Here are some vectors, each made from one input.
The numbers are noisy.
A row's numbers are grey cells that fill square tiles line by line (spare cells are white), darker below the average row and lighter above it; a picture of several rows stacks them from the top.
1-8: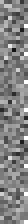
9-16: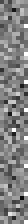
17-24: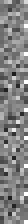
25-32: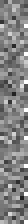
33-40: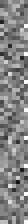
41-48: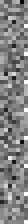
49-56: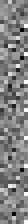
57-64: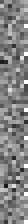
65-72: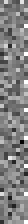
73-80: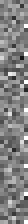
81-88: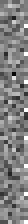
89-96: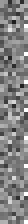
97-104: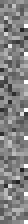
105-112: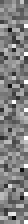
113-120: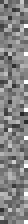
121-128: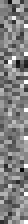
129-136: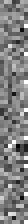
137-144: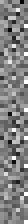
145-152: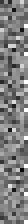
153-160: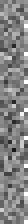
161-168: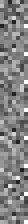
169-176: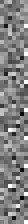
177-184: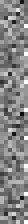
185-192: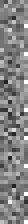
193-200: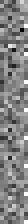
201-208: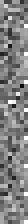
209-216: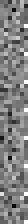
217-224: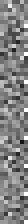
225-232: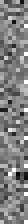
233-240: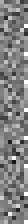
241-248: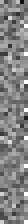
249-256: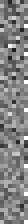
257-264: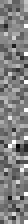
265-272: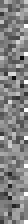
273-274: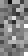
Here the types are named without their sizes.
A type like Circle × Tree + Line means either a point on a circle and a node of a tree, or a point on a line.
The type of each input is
List(Line).
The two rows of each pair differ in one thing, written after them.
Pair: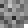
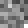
the place on the line in item 2 of the list
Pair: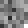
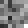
the place on the line in item 2 of the list
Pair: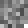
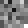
the place on the line in item 1 of the list
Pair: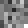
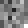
the place on the line in item 2 of the list
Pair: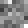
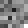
the place on the line in item 1 of the list
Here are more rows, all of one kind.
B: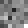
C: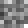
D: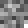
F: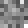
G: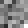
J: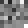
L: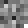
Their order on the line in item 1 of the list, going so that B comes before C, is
J, B, G, C, F, D, L.
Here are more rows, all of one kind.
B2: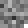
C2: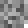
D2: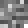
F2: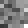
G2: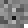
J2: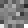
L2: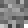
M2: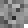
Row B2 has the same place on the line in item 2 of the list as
F2 and G2.
